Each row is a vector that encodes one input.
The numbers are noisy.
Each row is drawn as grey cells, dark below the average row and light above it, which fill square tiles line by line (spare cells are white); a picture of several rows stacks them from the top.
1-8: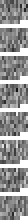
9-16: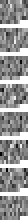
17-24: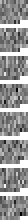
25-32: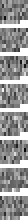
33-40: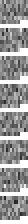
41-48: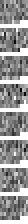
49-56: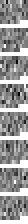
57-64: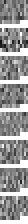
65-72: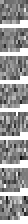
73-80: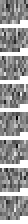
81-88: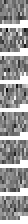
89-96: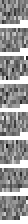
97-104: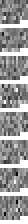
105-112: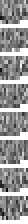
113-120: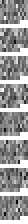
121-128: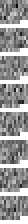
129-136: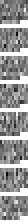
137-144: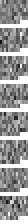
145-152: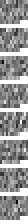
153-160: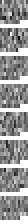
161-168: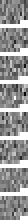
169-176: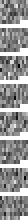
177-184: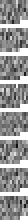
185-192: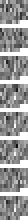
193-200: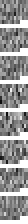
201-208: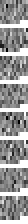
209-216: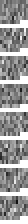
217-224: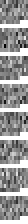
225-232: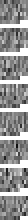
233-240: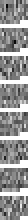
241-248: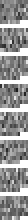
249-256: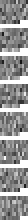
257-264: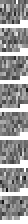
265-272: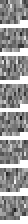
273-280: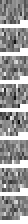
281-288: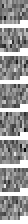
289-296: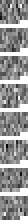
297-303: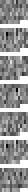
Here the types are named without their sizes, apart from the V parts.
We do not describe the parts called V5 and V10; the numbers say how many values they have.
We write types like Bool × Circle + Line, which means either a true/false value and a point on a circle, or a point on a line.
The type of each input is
(Bool × Bool × Bool × Bool + List(V10)) × V5 + Circle × Line.
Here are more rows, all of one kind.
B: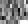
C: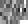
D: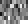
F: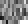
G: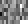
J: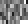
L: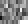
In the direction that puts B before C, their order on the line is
B, J, F, C, L, G, D.
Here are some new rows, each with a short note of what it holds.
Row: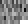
four true/false values and a value of V5
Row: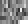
a point on a circle and a point on a line
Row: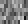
a value of V5, together with a list of two items
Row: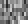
a value of V5, together with the empty list
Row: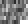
a value of V5, together with a list of two items
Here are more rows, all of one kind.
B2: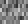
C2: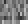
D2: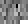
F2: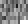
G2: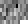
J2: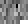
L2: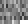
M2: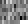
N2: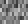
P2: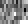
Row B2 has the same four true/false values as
D2, G2, J2 and N2.
